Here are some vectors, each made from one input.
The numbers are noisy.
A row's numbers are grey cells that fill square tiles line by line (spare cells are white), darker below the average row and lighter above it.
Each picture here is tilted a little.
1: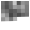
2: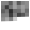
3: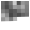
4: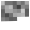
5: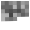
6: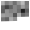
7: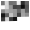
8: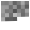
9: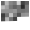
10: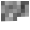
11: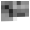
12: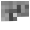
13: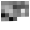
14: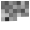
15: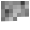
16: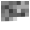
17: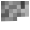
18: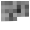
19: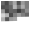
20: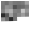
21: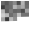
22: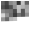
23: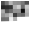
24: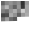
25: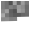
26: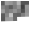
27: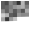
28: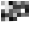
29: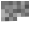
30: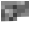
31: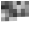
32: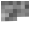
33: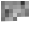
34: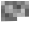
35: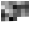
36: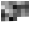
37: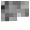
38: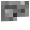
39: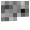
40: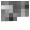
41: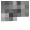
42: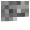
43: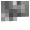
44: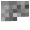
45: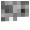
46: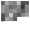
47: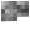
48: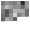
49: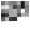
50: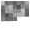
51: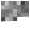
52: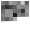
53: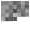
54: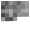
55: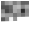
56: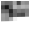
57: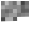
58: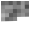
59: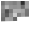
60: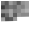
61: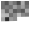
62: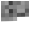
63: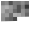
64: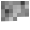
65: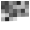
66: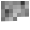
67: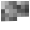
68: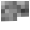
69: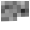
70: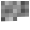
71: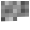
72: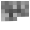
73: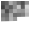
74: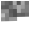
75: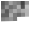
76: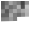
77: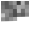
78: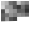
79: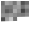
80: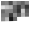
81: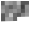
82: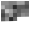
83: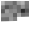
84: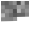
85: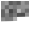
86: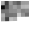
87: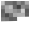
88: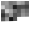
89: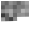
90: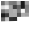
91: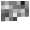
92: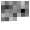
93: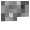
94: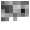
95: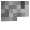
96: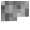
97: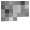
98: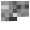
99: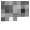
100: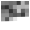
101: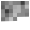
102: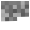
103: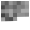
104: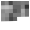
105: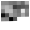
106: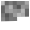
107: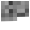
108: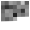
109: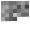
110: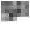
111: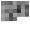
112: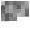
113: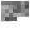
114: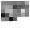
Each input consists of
either a point on a 3-point line and a point on a 5-point line, or three true/false values.
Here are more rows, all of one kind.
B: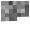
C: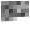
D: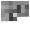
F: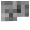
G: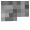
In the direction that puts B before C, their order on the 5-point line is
D, F, G, B, C.
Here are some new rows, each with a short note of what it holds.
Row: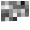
three true/false values
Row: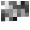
three true/false values
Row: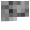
a point on a 3-point line and a point on a 5-point line
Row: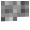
three true/false values
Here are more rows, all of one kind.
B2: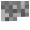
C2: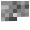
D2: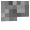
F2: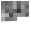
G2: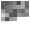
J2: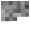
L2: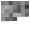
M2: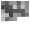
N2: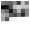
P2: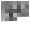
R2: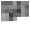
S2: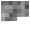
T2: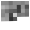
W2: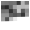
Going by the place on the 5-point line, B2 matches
C2, M2, P2 and T2.
